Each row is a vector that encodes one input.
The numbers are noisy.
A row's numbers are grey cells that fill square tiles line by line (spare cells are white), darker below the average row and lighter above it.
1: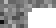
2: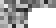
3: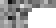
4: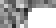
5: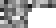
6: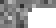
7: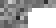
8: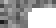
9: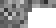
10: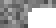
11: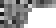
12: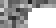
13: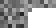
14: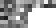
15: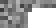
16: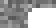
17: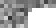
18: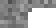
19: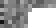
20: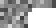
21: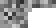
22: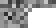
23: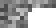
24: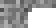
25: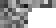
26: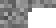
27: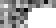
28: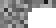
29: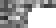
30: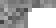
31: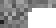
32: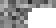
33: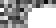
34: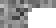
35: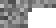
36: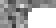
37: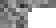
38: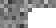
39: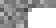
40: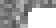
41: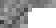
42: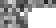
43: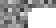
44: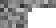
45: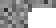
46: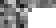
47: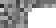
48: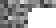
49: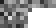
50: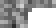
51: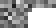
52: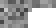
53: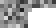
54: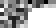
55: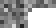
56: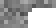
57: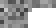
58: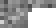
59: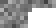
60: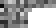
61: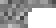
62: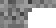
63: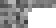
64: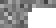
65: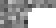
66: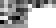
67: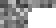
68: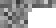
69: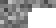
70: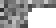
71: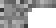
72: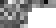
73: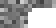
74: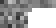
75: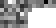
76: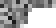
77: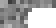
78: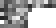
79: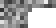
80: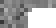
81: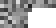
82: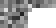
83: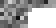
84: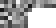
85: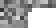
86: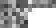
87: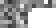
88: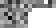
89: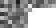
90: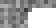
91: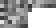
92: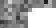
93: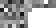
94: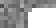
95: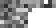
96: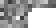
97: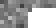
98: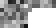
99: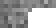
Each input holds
either a fixed value, or three true/false values.
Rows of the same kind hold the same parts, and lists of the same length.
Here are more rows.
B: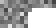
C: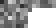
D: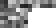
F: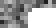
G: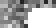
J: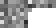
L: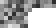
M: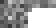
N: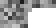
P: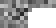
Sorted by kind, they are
B, C, D, G, J, M, N, P
F, L

